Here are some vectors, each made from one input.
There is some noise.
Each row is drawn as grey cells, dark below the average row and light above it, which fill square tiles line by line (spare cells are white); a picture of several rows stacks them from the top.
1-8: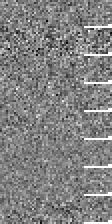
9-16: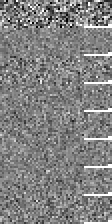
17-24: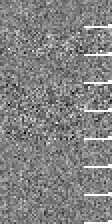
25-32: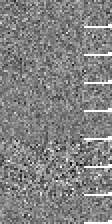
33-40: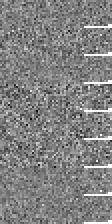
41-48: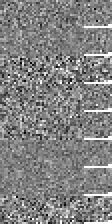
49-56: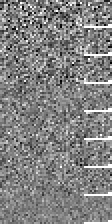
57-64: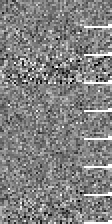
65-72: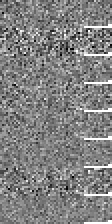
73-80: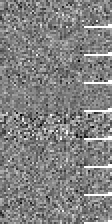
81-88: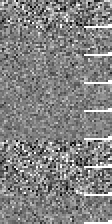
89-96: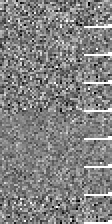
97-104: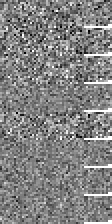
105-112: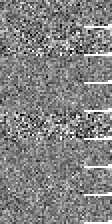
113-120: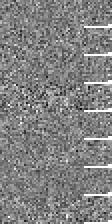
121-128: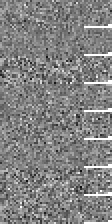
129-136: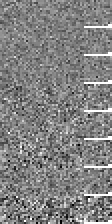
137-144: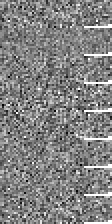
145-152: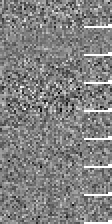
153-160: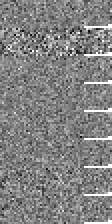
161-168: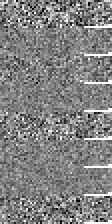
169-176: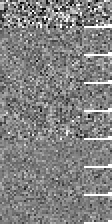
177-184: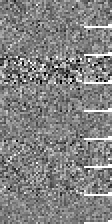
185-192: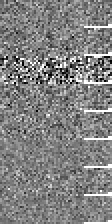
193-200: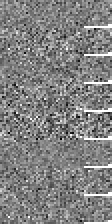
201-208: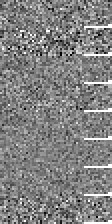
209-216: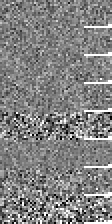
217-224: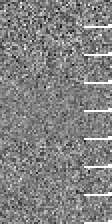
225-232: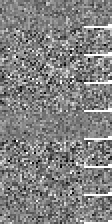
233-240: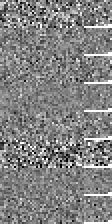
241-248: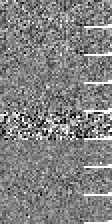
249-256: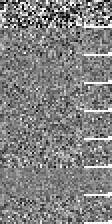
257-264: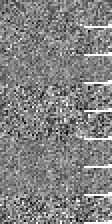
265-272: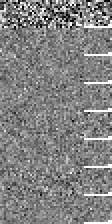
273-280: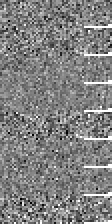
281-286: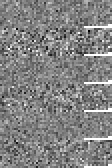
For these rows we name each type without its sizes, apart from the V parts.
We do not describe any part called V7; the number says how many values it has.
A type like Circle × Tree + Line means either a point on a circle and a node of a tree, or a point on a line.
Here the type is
List(Circle) + Tree × (Tree + V7).
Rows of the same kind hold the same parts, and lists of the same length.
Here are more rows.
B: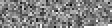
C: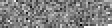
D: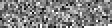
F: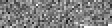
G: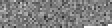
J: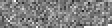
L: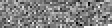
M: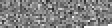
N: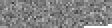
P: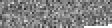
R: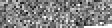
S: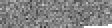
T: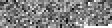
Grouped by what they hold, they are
B, T
C, L, N, S
D, F, P
G, J
M
R

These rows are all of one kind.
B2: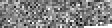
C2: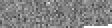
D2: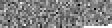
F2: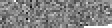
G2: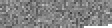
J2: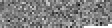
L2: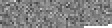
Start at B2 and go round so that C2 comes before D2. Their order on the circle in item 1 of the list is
B2, C2, J2, G2, F2, L2, D2.
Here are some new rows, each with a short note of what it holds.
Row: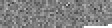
a list of three items
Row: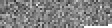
a node of a tree and a value of V7
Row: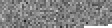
a list of three items
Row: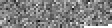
a node of each of two trees
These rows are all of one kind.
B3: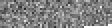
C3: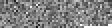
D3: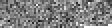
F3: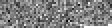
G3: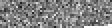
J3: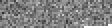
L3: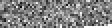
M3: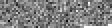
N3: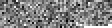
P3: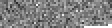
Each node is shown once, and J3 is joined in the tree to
B3 and L3.
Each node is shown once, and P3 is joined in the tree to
C3 and N3.
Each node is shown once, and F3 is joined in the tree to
M3 and N3.
